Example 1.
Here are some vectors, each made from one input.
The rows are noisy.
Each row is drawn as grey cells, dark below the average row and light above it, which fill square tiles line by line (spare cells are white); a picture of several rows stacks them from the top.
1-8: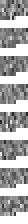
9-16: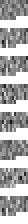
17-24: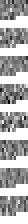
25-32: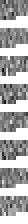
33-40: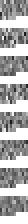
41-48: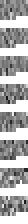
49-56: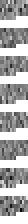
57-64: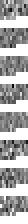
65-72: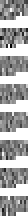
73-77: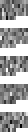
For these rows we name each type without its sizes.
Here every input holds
a true/false value, together with either a fixed value, or a point on each of two lines.
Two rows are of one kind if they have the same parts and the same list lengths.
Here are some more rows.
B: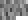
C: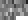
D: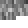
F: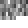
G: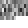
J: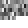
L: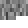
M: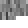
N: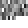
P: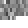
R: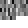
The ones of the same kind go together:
B, C, D, L, M, P
F, G, J, N, R

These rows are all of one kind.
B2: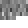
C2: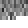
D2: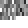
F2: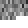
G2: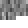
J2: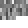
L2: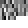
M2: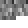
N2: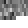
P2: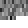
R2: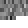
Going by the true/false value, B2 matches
D2, G2 and J2.
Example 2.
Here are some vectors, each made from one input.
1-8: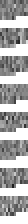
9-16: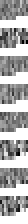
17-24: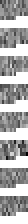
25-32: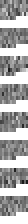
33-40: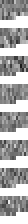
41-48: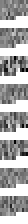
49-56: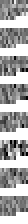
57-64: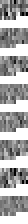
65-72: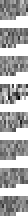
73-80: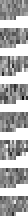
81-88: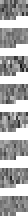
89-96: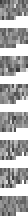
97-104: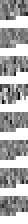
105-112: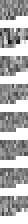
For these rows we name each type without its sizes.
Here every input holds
either a fixed value, or a node of a tree, or four true/false values.
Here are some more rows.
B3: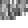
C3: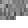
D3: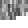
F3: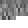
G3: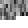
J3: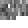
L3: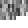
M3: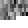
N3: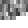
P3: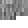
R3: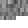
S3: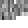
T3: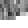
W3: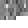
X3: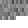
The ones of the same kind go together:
B3, C3, D3, F3, G3, L3, M3, P3, R3, S3, X3
J3, N3, T3
W3

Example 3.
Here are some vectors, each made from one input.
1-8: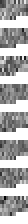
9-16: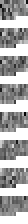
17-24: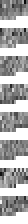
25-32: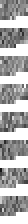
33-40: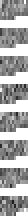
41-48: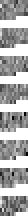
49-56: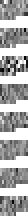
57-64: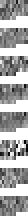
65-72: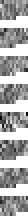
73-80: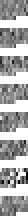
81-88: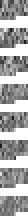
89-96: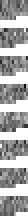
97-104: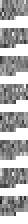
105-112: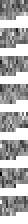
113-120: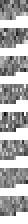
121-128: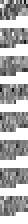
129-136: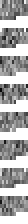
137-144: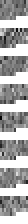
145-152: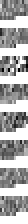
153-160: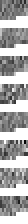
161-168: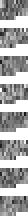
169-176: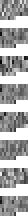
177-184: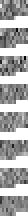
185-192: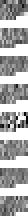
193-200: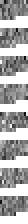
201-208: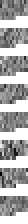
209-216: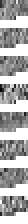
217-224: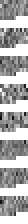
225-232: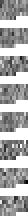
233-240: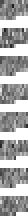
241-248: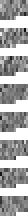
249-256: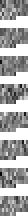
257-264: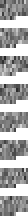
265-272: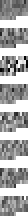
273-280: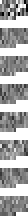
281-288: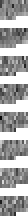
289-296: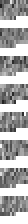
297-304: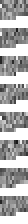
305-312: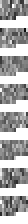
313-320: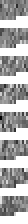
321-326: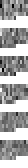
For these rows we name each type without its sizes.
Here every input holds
a list of items, each a point on each of two lines.
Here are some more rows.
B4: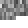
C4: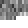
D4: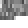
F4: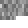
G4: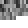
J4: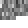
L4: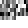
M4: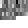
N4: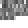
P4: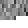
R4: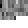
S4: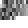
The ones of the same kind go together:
B4, D4, F4, J4, M4, N4, P4, S4
C4, G4, R4
L4

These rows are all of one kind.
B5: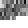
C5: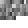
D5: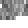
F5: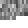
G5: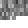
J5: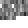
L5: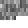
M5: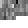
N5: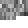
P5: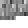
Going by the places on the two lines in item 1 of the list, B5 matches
G5, J5, M5 and N5.
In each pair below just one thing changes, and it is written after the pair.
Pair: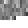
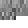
the place on one of the two lines in item 1 of the list
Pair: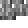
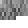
the place on one of the two lines in item 2 of the list
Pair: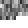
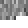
the place on one of the two lines in item 2 of the list
